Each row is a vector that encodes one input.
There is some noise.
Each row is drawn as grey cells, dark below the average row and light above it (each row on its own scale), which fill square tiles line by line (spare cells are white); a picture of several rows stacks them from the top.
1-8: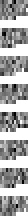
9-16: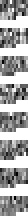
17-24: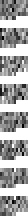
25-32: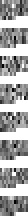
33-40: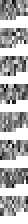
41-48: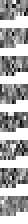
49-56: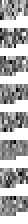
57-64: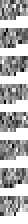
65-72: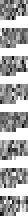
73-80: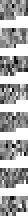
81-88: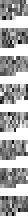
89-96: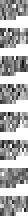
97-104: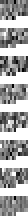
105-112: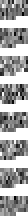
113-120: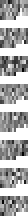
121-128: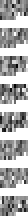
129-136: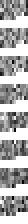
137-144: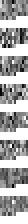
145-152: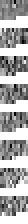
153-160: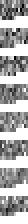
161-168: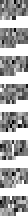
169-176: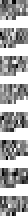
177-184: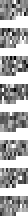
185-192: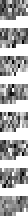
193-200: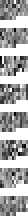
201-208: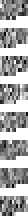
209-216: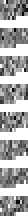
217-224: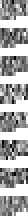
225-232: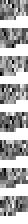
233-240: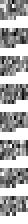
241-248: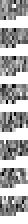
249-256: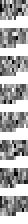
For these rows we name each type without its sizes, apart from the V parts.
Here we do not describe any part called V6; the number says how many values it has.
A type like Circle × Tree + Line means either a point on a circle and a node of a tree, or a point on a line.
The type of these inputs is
Bool × Bool × Bool + (Line + Tree) × V6.
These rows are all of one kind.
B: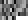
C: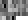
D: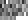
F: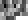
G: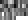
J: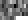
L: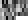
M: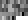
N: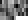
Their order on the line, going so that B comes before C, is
J, B, D, C, L, F, M, N, G.
